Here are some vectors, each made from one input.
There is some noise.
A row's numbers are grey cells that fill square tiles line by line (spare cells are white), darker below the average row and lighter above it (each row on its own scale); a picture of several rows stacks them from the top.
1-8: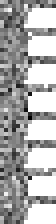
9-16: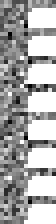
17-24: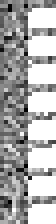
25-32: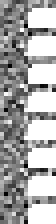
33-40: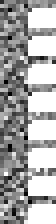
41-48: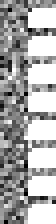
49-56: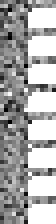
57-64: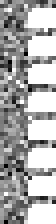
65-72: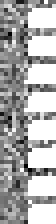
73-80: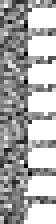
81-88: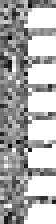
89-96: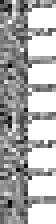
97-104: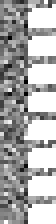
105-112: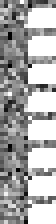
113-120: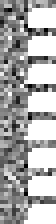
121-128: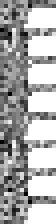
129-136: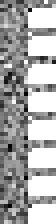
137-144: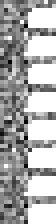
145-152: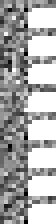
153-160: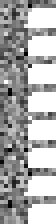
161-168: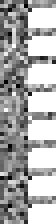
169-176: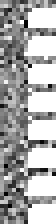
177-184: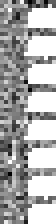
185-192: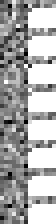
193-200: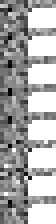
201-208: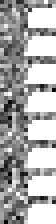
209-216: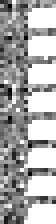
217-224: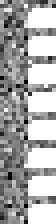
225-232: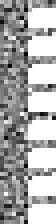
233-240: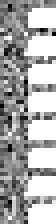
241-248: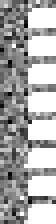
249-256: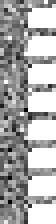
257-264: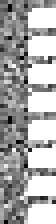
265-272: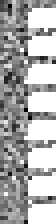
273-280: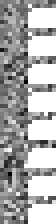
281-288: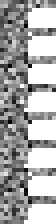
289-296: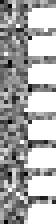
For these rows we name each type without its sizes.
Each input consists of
either a point on a circle, or a fixed value, or three true/false values.
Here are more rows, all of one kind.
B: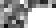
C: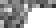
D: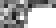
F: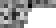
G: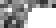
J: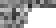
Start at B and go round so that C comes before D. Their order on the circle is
B, G, C, J, F, D.
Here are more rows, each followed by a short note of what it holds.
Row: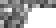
a point on a circle
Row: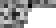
a point on a circle
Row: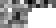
a fixed value
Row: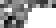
a point on a circle
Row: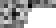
a point on a circle
